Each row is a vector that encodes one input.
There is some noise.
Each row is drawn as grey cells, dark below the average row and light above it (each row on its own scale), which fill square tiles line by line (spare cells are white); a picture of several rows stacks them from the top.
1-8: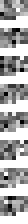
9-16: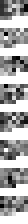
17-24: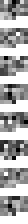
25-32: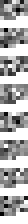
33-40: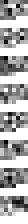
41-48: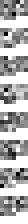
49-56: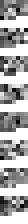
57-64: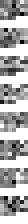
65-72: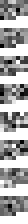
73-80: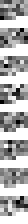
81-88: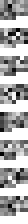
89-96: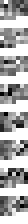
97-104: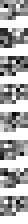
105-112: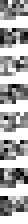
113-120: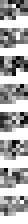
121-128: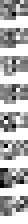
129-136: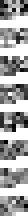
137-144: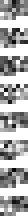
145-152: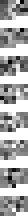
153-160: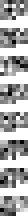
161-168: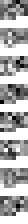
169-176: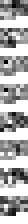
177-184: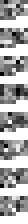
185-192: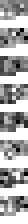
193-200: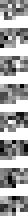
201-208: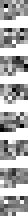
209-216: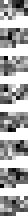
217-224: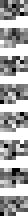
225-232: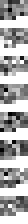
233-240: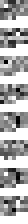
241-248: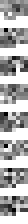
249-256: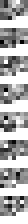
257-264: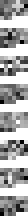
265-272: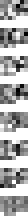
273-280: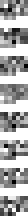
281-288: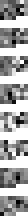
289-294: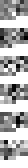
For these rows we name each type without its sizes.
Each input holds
a label, together with either a node of a tree, or three true/false values.
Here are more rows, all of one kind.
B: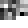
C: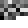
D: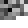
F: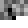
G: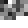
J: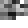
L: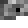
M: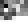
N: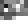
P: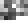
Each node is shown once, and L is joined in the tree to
C, D and F.
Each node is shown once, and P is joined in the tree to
F and J.
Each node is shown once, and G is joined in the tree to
D.
